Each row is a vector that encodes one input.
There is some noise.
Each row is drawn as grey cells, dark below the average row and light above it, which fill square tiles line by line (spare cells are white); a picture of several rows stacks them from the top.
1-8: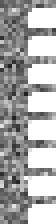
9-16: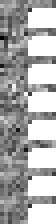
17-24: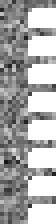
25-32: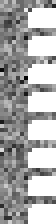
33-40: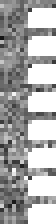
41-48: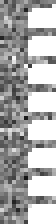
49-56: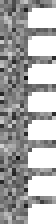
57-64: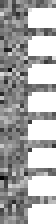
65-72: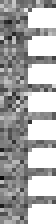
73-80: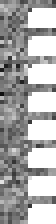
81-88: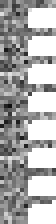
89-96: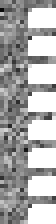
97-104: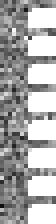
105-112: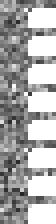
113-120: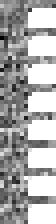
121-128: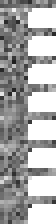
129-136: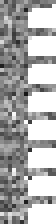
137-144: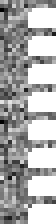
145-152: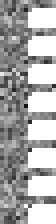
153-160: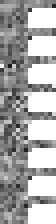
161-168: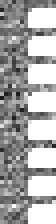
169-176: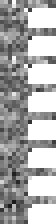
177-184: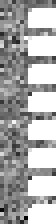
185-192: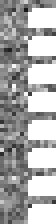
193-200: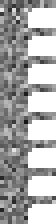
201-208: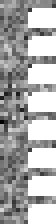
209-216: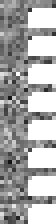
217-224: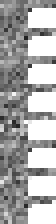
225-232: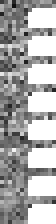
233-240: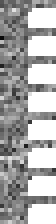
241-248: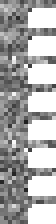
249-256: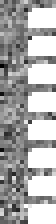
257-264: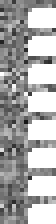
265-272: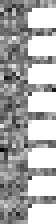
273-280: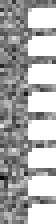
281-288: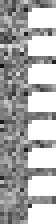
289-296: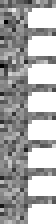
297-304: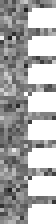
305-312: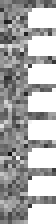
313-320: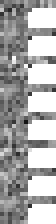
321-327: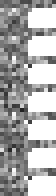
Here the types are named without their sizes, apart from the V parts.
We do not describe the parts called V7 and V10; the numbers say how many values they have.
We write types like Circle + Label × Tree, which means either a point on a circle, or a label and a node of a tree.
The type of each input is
(Bool × (Tree + V10) + Unit) × V7.
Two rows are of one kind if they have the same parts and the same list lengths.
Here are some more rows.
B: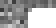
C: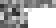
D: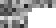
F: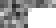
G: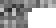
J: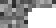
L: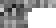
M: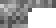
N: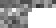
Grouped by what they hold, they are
B, J, M, N
C, D
F, G, L

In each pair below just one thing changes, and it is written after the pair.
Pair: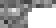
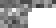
the value of V10
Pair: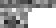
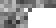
the value of V7
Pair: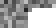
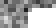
the value of V10
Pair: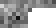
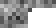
the value of V10
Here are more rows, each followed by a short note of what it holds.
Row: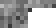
a node of a tree, a true/false value and a value of V7
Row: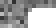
a true/false value, a value of V7 and a value of V10
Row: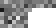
a node of a tree, a true/false value and a value of V7
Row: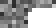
a true/false value, a value of V7 and a value of V10
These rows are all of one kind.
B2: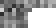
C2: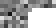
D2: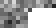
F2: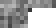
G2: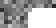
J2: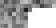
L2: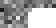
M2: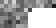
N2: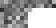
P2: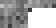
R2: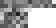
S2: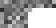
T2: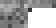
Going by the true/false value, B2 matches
F2, J2, P2 and T2.
